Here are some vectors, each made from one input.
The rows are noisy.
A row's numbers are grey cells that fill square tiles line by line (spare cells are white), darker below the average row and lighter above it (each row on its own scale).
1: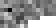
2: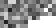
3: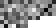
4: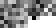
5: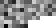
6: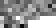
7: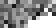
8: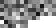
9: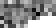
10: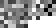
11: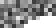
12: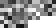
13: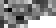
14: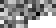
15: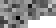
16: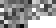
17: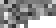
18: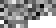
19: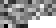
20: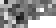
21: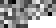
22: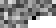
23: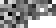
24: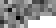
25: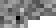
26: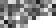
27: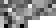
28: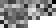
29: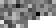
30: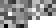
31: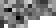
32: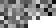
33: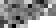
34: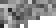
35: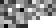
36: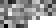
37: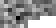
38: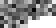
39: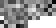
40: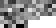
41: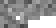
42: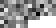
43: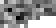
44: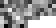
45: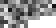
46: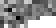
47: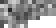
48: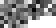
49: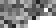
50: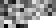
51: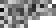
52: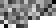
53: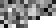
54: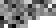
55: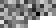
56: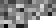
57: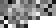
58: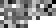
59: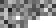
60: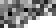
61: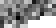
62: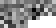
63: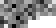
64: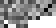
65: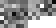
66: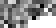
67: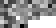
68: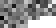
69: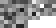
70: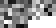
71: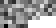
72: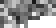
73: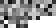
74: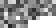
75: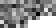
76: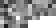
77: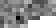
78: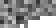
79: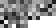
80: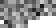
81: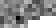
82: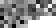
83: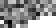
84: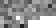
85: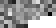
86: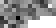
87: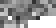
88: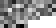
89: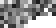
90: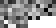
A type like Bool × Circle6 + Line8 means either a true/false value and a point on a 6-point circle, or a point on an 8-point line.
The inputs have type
(Line4 + Tree8) × Line6.
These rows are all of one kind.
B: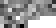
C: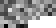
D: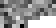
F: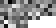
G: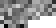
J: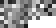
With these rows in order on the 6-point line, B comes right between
C and D.
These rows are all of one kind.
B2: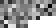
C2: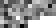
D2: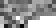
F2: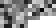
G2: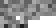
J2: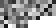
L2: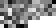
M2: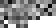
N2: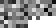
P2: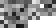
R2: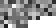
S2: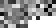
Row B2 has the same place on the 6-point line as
J2, M2 and R2.
